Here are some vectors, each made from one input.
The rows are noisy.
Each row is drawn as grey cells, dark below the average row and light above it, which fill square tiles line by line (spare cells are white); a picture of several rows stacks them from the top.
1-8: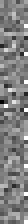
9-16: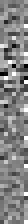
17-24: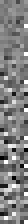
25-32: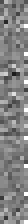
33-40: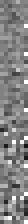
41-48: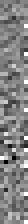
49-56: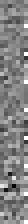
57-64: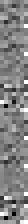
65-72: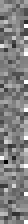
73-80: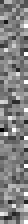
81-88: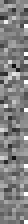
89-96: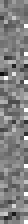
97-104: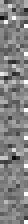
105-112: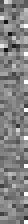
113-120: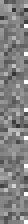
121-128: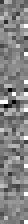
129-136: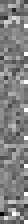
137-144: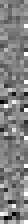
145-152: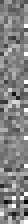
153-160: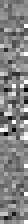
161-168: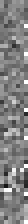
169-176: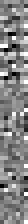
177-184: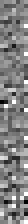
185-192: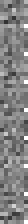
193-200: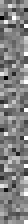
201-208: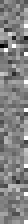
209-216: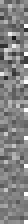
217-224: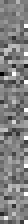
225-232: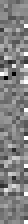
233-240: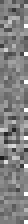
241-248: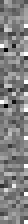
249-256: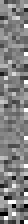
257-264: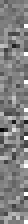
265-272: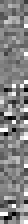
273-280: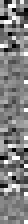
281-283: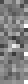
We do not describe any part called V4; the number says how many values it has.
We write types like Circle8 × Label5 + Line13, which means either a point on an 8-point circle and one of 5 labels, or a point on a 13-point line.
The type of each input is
List2((Line8 + V4) × Line11).
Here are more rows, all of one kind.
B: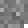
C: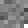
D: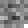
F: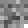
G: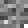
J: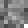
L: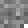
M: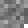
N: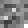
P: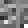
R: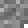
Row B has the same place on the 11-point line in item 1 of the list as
D, F and R.
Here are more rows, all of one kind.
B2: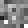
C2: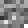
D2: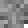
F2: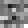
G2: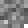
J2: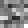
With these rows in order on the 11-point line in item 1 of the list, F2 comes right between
D2 and G2.
